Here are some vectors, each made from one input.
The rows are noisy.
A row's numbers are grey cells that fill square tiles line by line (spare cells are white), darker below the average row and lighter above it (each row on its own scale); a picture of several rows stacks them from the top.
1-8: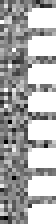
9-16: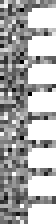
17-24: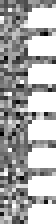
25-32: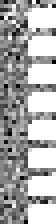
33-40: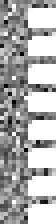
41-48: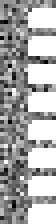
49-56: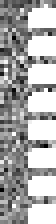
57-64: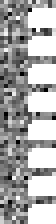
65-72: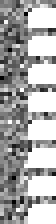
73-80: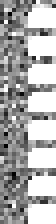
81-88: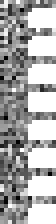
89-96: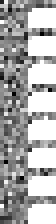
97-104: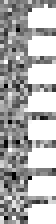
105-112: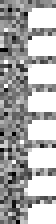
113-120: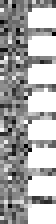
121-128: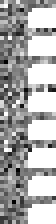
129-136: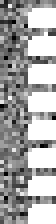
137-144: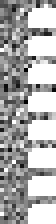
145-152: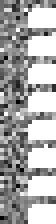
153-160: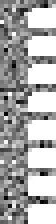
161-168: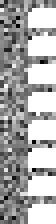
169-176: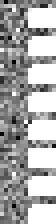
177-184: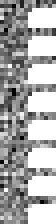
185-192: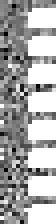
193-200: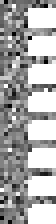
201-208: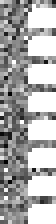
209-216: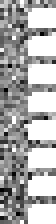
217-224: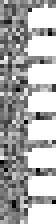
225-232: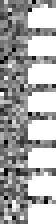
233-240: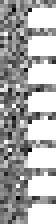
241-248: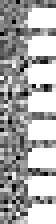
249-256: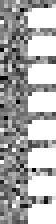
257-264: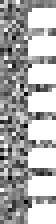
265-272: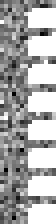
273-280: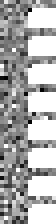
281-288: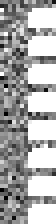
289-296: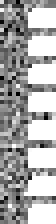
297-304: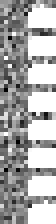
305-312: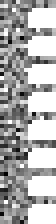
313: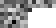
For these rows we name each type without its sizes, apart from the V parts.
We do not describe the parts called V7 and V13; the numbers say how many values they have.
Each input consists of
a node of a tree and three true/false values, together with either a fixed value, or a value of V7 and a value of V13.
